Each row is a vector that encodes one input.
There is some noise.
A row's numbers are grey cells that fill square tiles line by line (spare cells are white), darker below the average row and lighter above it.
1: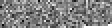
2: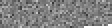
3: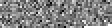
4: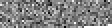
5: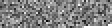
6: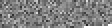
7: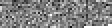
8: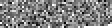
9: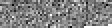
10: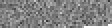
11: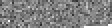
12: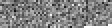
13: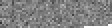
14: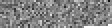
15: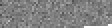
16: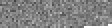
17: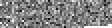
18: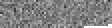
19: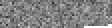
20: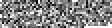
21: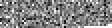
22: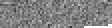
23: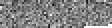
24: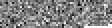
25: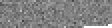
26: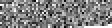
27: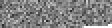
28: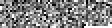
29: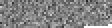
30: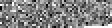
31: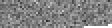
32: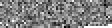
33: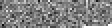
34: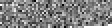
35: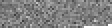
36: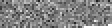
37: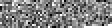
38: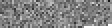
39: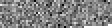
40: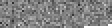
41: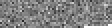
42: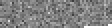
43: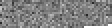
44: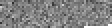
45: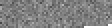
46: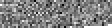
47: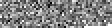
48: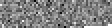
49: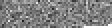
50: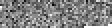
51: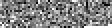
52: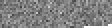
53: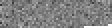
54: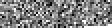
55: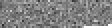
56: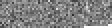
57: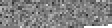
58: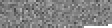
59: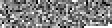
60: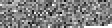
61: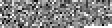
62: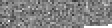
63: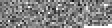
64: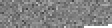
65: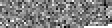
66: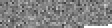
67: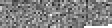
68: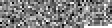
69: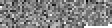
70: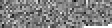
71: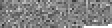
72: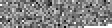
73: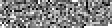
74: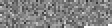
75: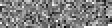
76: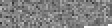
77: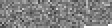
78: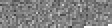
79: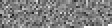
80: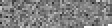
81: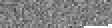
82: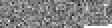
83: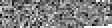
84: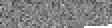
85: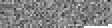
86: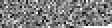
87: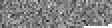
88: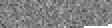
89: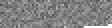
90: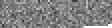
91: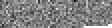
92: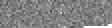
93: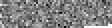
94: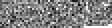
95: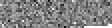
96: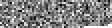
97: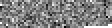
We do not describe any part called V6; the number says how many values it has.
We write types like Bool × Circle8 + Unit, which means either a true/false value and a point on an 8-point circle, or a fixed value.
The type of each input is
Bool × Bool × Bool × V6 + Tree8.
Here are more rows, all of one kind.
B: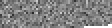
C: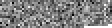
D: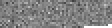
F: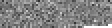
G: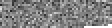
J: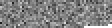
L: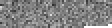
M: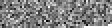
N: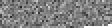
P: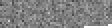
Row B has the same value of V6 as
D and F.
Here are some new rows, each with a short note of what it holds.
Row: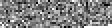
a node of an 8-node tree
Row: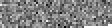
a node of an 8-node tree
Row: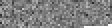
three true/false values and a value of V6
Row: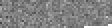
three true/false values and a value of V6
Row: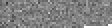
three true/false values and a value of V6
